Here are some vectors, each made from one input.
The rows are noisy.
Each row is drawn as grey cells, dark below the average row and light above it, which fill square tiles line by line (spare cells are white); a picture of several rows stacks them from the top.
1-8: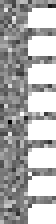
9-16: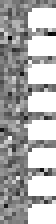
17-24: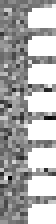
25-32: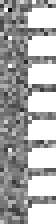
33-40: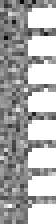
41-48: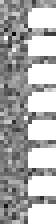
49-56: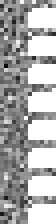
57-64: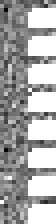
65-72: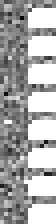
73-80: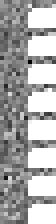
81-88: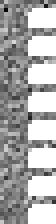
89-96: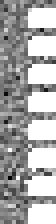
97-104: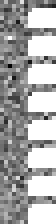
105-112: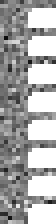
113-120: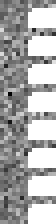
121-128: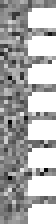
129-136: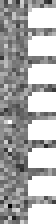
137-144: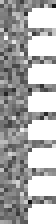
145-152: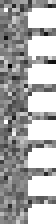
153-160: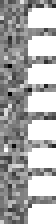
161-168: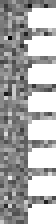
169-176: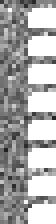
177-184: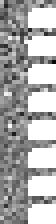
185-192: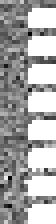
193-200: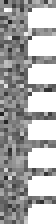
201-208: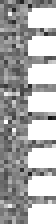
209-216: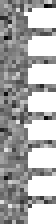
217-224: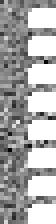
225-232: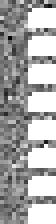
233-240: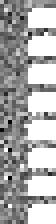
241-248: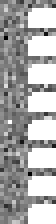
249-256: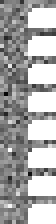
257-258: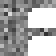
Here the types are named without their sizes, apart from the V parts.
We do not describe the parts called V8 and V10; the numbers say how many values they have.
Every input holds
a point on a line, a value of V8 and a value of V10, together with either a point on a line, or four true/false values.
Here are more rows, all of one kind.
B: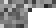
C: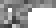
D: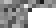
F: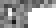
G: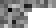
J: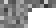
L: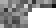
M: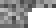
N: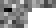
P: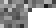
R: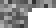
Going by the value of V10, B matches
L, P and R.
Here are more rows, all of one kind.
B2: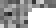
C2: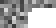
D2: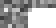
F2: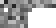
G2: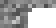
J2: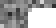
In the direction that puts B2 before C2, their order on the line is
B2, J2, G2, F2, C2, D2.
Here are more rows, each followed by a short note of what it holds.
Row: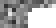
a point on each of two lines, a value of V8 and a value of V10
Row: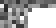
a point on each of two lines, a value of V8 and a value of V10
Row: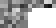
a point on each of two lines, a value of V8 and a value of V10
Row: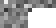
a point on each of two lines, a value of V8 and a value of V10
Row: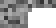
a point on each of two lines, a value of V8 and a value of V10
